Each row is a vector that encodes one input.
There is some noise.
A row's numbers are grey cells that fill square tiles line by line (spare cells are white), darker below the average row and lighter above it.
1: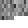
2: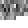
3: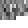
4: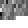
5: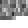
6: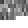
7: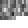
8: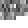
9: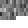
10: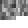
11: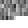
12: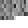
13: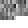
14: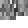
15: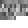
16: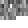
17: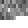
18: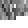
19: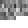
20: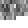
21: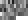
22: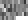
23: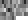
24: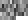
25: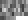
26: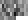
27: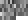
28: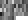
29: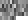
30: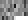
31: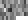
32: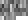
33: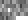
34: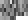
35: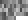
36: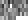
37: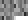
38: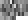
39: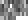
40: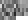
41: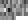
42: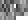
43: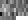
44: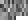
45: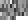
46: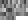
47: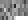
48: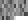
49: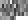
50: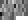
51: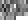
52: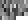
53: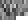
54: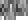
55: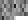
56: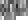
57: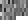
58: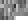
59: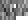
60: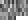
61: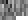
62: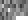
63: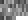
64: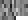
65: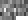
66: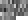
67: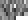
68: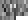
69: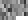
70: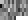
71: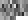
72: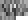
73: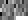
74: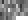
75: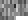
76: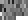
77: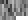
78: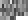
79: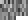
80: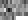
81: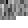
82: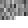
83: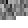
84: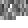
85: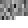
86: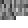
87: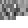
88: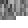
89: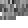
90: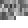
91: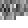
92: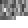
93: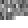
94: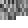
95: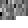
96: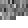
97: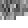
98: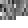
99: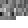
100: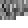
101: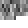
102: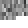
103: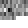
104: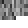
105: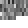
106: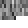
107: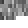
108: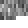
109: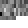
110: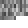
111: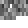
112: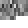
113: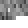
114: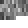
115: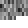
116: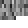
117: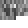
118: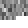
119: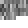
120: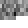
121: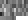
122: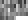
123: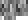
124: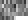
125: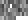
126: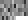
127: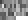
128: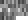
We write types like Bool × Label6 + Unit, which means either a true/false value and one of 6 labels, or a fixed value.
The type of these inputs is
Circle9 + Circle13.
